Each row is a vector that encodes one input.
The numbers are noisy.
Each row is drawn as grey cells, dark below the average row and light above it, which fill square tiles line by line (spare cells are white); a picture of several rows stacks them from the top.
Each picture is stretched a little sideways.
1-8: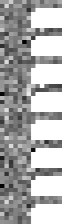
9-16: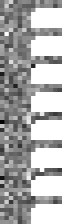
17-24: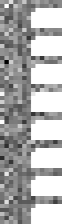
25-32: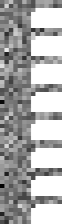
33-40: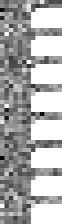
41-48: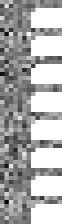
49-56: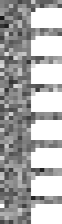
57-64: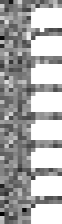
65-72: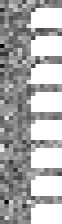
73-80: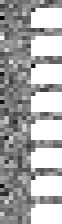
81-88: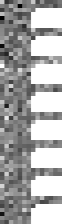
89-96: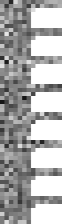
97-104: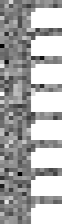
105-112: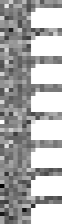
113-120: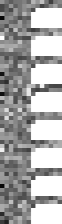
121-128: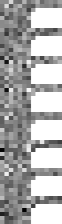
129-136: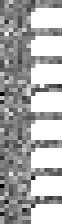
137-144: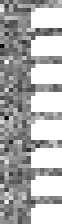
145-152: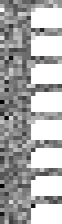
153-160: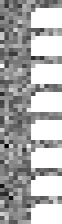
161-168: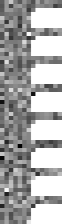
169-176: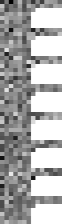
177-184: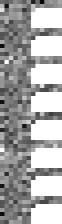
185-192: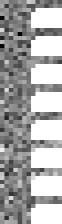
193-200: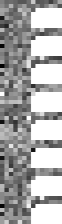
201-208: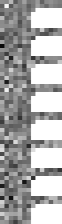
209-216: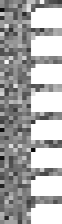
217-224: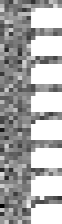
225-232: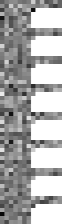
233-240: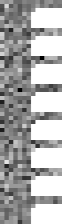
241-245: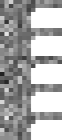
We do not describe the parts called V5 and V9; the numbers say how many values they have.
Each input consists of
either a fixed value, or one of 7 labels and a value of V5, or a node of an 8-node tree, or a true/false value and a value of V9.
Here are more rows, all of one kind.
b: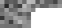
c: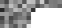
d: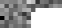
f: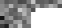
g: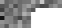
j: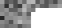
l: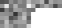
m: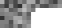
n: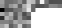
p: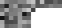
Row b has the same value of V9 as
j and m.
